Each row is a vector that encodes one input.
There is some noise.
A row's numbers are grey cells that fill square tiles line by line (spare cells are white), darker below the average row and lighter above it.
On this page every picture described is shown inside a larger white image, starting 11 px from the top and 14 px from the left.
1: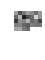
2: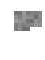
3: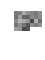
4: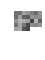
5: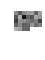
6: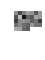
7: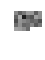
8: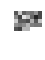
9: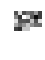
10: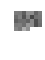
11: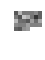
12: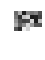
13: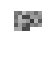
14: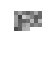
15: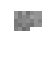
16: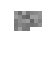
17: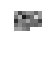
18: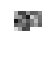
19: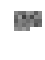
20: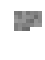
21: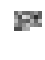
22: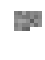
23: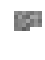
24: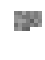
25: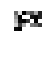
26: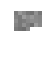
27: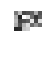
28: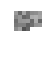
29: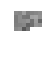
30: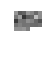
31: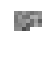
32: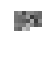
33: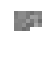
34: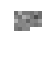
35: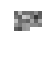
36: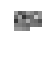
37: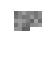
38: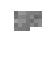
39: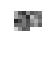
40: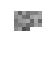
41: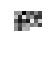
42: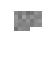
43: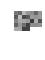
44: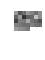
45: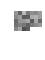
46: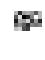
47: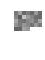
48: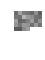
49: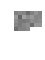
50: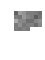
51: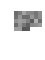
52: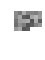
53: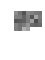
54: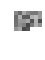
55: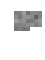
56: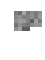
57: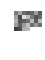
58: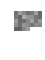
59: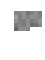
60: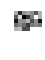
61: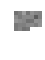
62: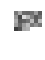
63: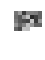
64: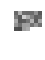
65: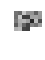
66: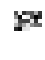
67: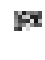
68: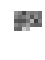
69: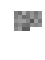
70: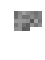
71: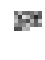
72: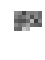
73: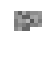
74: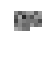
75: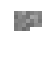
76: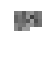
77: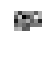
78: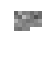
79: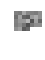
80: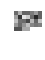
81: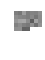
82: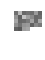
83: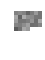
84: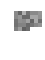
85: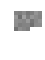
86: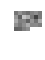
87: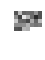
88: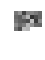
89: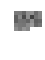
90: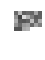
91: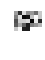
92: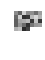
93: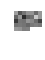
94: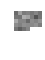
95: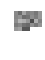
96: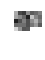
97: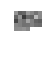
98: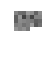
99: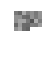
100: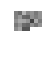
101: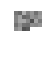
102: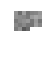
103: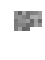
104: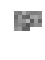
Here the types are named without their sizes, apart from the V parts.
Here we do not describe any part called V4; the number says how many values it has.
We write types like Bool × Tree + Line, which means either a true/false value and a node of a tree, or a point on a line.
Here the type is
List(Bool × V4).
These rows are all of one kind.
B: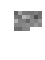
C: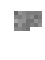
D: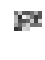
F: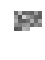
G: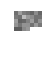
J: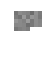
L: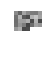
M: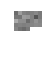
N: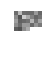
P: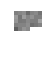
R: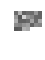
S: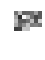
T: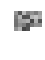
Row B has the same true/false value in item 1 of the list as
C and M.
